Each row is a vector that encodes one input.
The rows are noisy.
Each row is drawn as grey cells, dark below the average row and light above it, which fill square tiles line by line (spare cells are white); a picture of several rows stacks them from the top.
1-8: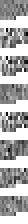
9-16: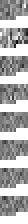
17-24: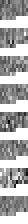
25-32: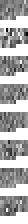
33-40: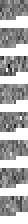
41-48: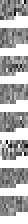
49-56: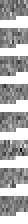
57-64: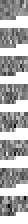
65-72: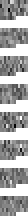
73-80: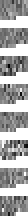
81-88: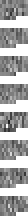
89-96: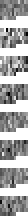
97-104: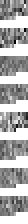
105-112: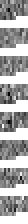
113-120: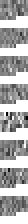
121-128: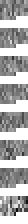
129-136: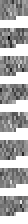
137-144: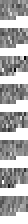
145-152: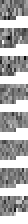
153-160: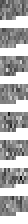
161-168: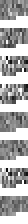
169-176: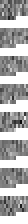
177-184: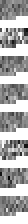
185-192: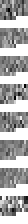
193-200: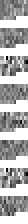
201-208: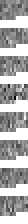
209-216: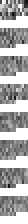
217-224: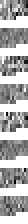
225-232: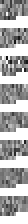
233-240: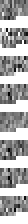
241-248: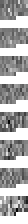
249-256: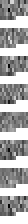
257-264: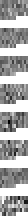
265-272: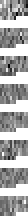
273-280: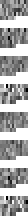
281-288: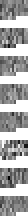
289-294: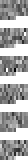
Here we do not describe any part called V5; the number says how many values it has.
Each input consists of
either a point on each of two 7-point lines and a true/false value, or a node of each of three 9-node trees, or a value of V5.
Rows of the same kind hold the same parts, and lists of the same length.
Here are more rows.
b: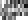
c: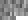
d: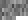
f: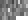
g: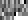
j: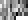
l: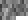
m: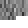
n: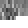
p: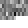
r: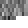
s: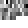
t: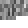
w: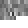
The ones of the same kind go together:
b, j, s
c, d, f, l, t, w
g, m, n, p, r

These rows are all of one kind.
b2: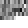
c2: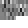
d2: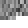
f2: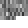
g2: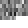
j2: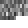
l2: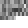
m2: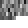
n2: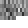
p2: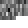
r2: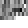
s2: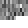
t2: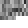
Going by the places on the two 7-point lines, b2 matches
l2, r2 and t2.
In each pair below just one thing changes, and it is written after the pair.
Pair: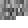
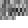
the place on one of the two 7-point lines
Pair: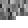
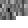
the place on one of the two 7-point lines
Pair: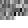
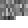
the place on one of the two 7-point lines
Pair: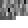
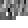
the true/false value
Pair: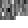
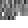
the place on one of the two 7-point lines
